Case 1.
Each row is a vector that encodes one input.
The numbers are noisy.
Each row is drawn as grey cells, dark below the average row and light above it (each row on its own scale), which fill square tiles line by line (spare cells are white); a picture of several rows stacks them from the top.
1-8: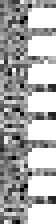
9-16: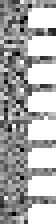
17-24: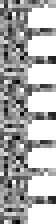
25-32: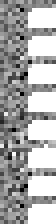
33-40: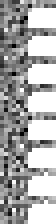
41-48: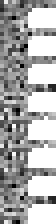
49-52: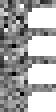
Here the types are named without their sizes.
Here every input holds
a label.
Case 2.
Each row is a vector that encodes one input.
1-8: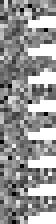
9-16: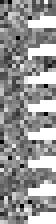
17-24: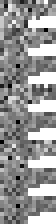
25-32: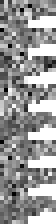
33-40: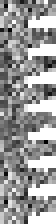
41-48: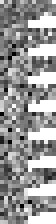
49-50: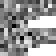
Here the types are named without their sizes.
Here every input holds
a label.
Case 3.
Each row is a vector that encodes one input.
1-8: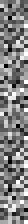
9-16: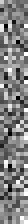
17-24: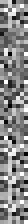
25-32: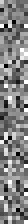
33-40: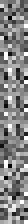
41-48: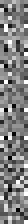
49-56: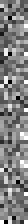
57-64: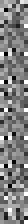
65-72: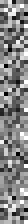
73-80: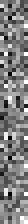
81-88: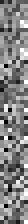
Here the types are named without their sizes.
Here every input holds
a point on a circle.
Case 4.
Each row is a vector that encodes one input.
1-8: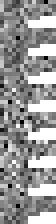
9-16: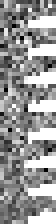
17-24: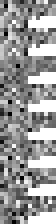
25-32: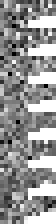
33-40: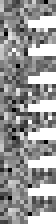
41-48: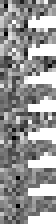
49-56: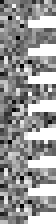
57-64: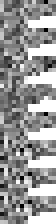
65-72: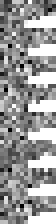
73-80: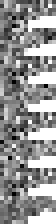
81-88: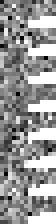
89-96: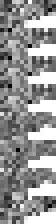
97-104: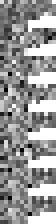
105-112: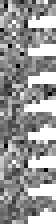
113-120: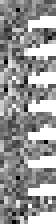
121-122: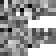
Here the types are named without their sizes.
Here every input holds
a label.
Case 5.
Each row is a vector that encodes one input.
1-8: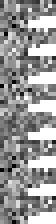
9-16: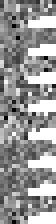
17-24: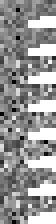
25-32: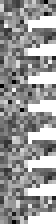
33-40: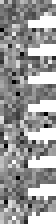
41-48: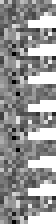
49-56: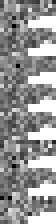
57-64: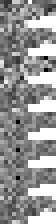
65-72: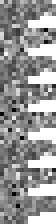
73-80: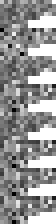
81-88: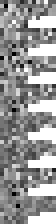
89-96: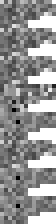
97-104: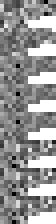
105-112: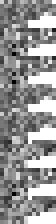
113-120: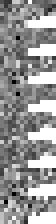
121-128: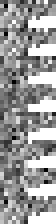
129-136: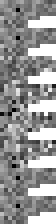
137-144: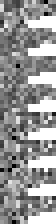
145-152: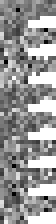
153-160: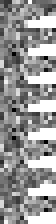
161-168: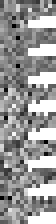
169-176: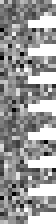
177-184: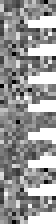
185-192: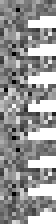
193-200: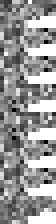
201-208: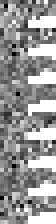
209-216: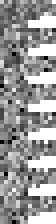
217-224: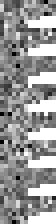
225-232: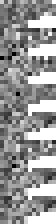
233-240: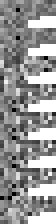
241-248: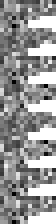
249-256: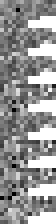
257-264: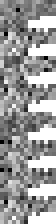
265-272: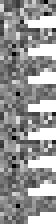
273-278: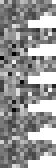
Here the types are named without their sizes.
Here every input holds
a label.
